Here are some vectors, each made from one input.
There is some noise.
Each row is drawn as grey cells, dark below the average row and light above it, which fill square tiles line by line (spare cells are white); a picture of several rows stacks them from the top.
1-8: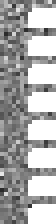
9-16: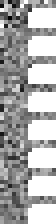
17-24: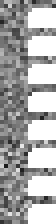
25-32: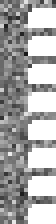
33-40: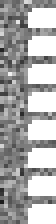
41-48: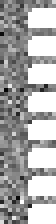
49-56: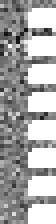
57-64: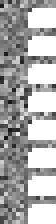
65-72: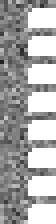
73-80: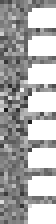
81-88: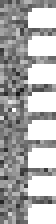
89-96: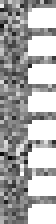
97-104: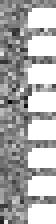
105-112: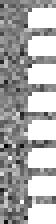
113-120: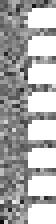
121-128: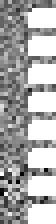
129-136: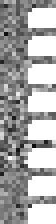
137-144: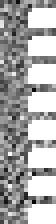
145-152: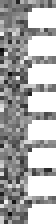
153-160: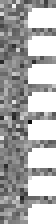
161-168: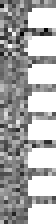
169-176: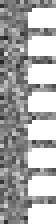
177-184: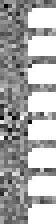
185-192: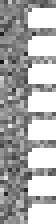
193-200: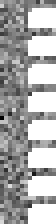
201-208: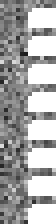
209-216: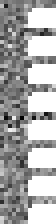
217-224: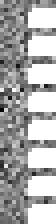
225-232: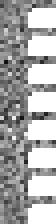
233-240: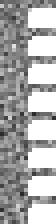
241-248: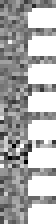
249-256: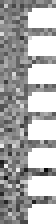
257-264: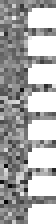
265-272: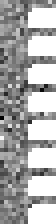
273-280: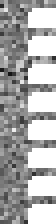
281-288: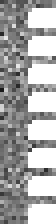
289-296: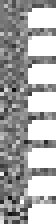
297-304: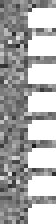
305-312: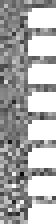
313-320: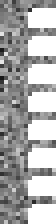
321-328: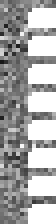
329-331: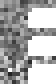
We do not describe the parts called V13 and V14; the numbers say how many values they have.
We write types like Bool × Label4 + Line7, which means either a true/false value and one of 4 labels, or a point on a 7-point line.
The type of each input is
List2(Line5) + V13 × V14.
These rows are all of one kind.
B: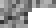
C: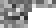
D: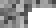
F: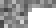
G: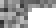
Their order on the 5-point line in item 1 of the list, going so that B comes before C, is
B, D, F, G, C.
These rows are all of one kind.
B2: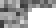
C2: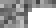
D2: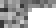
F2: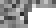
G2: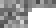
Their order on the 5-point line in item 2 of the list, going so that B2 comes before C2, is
G2, B2, C2, D2, F2.
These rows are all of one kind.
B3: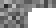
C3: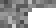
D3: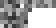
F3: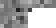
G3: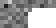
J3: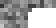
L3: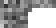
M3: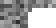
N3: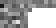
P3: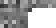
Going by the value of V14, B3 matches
G3, L3, M3 and P3.
